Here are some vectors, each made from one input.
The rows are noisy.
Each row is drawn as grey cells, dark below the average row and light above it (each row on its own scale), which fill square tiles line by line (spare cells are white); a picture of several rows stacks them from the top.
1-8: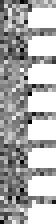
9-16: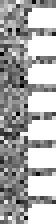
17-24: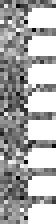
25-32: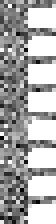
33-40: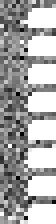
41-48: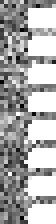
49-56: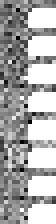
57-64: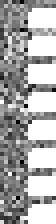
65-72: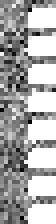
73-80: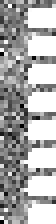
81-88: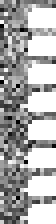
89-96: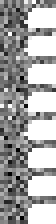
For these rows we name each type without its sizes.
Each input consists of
either a point on a circle and a true/false value, or a node of a tree.
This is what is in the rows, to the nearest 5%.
About 55% of them hold a point on a circle and a true/false value. The rest hold a node of a tree.
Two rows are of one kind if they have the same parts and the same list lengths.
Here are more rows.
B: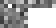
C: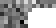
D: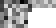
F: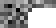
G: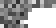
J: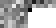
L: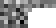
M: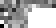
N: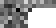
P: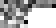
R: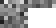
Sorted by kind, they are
B, C, F, G, L, N, R
D, J, M, P

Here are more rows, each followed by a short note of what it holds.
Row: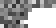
a point on a circle and a true/false value
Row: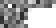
a point on a circle and a true/false value
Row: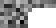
a point on a circle and a true/false value
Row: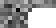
a point on a circle and a true/false value
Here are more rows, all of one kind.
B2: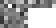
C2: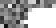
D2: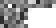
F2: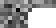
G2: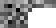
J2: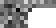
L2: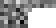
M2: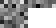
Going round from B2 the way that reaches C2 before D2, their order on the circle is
B2, L2, M2, G2, F2, J2, C2, D2.
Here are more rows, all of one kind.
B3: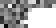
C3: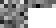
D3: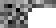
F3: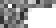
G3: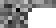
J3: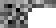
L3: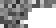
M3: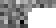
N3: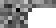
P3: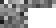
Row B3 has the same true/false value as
C3, F3, L3 and P3.
